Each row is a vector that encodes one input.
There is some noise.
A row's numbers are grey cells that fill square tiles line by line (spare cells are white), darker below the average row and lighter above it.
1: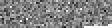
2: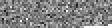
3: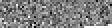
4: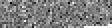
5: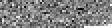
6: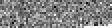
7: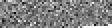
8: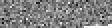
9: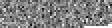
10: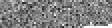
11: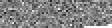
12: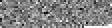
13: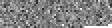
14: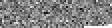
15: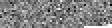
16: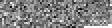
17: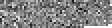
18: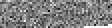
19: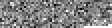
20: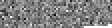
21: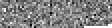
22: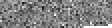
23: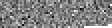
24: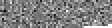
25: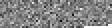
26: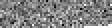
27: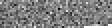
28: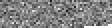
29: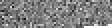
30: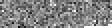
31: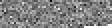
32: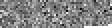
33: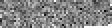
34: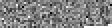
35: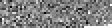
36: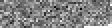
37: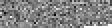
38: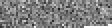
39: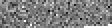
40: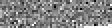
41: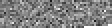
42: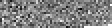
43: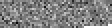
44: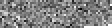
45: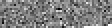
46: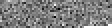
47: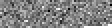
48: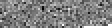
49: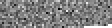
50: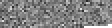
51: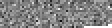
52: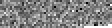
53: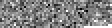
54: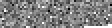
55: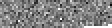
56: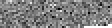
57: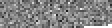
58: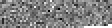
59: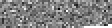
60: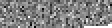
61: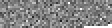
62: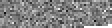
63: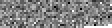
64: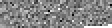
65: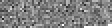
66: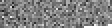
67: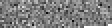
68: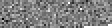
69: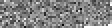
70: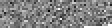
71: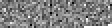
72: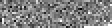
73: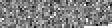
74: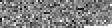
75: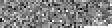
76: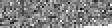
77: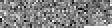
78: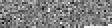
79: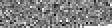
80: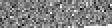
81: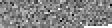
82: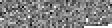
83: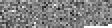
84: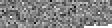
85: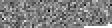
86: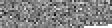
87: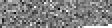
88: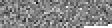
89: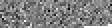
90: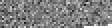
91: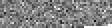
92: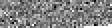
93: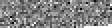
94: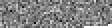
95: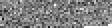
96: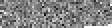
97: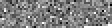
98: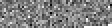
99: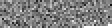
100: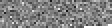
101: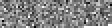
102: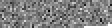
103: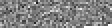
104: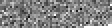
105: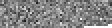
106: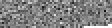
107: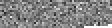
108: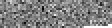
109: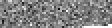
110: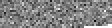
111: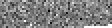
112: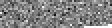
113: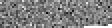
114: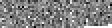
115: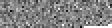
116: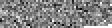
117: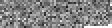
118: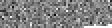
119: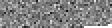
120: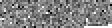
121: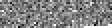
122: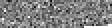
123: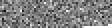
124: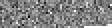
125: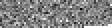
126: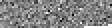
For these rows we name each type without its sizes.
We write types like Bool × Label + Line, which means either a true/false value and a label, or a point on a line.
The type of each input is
Circle × (Circle + Unit) × Line.
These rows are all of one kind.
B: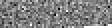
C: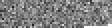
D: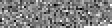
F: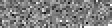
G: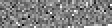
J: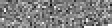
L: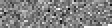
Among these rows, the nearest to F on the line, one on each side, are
D and G.
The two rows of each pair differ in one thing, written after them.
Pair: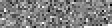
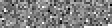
the place on the circle
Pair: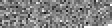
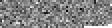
the place on the circle
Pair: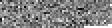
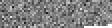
the place on the line
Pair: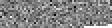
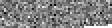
the place on the line
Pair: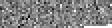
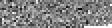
the place on the line
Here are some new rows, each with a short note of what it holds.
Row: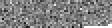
a point on each of two circles and a point on a line
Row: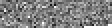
a point on a circle and a point on a line
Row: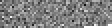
a point on a circle and a point on a line
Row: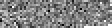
a point on each of two circles and a point on a line
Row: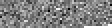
a point on a circle and a point on a line
